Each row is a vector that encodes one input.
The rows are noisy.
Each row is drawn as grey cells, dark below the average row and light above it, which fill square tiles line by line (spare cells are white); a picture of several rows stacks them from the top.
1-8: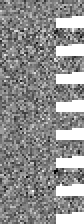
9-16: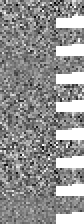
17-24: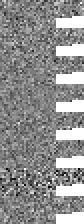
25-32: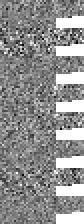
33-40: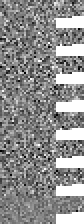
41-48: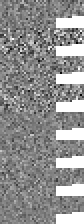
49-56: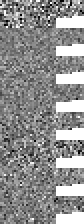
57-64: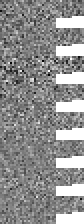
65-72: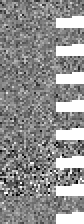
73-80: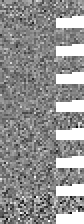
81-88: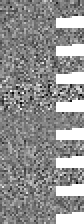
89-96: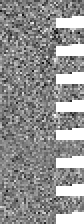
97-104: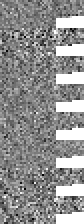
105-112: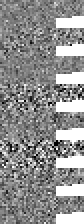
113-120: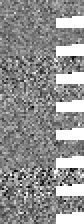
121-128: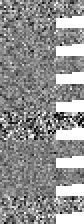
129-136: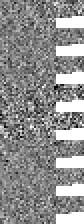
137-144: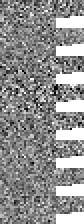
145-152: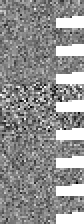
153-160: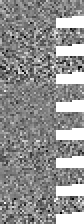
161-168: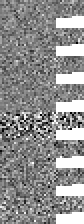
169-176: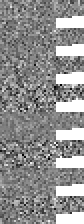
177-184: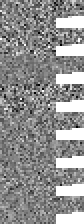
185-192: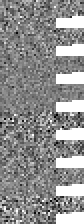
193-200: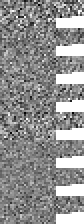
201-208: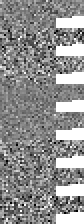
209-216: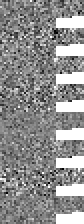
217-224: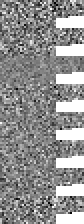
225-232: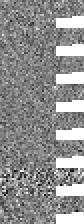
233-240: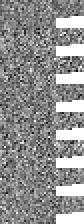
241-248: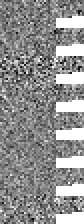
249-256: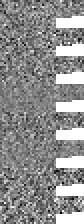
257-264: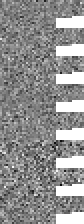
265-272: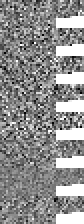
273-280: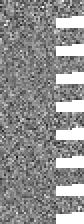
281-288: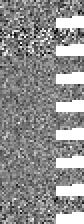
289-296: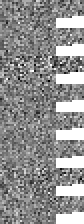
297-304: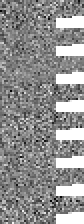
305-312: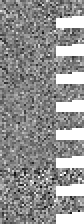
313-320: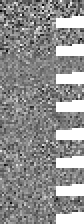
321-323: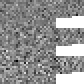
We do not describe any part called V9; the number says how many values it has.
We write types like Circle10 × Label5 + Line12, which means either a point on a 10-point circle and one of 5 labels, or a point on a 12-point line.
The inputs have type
(Bool × Bool × Bool + Line15) × (Tree16 + V9).
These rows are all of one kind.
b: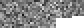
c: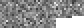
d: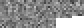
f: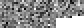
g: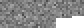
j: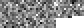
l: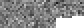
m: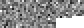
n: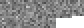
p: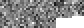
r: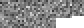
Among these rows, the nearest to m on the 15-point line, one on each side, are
d and p.
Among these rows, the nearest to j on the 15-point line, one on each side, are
n and r.
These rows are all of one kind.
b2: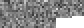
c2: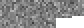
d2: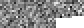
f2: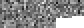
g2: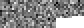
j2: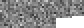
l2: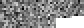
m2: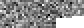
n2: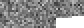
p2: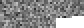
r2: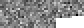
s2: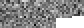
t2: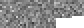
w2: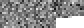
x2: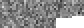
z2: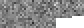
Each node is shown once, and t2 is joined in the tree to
x2.
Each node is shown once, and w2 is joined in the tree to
g2 and z2.
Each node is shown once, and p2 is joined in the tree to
l2 and z2.
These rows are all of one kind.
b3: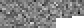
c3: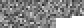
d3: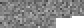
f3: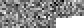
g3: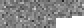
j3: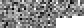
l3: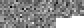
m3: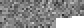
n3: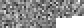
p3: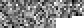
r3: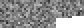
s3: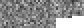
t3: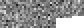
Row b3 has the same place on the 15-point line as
c3, f3, g3 and p3.
